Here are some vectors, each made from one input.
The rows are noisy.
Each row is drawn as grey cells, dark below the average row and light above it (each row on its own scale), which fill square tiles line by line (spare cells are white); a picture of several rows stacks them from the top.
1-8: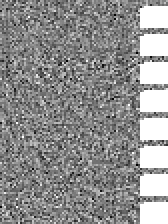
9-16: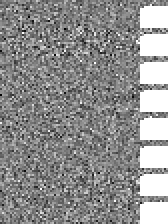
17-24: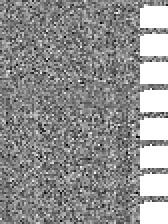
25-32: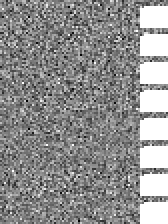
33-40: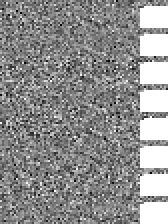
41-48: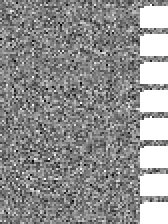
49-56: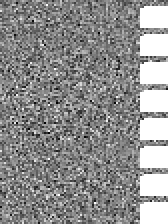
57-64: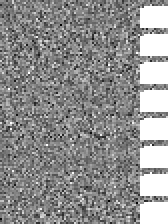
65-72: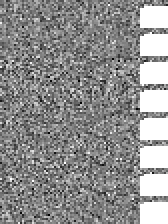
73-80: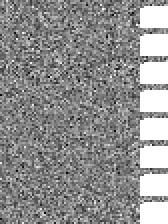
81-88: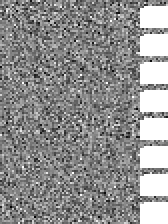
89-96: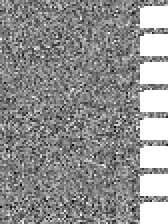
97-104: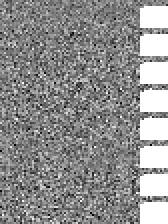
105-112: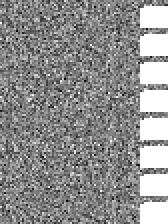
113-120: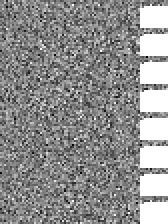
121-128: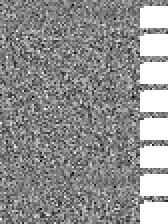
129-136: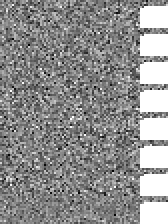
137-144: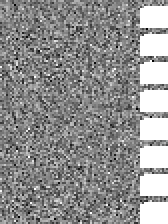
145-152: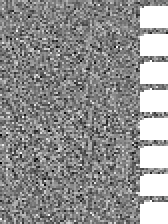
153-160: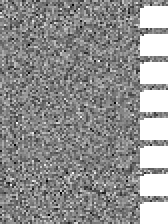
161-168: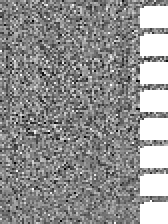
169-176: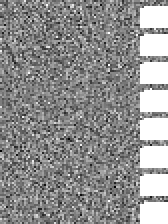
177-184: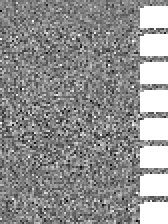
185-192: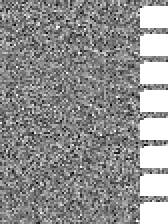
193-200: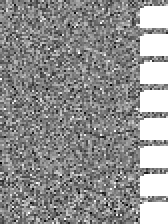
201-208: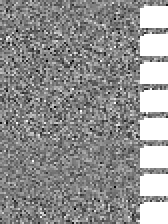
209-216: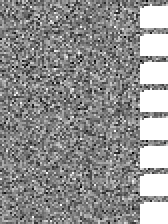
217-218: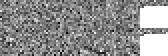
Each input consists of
either a point on a 6-point circle and two labels (each one of 5), or a point on a 9-point line.
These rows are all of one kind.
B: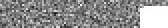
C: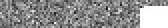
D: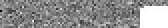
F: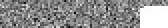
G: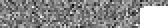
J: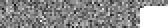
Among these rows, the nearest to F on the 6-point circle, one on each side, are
G and J.
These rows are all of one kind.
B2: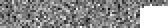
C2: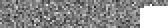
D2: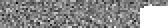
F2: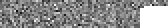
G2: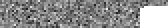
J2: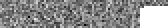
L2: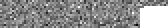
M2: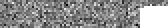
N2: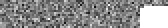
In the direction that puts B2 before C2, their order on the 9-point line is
B2, M2, D2, C2, F2, N2, G2, J2, L2.
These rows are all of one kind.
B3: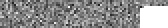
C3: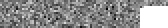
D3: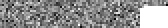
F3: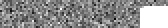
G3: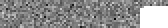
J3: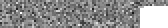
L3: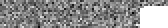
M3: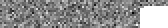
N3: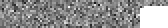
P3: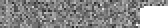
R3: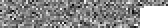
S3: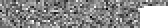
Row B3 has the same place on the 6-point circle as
R3 and S3.
